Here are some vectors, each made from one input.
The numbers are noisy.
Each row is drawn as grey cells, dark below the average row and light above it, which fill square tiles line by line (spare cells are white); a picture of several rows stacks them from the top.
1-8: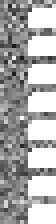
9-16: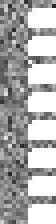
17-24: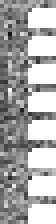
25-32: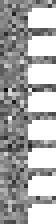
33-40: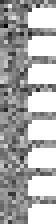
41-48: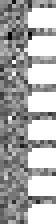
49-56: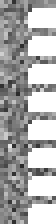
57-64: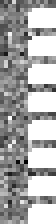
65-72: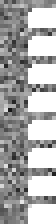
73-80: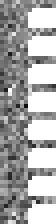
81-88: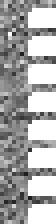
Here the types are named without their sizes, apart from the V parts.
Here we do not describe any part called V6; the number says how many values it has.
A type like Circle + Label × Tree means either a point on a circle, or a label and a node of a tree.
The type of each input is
(Bool × Bool × Bool + Line) × V6.
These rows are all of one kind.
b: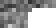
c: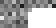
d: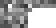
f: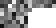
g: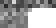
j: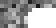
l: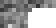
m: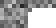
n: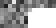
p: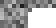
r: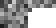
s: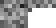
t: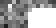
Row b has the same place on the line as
j and l.
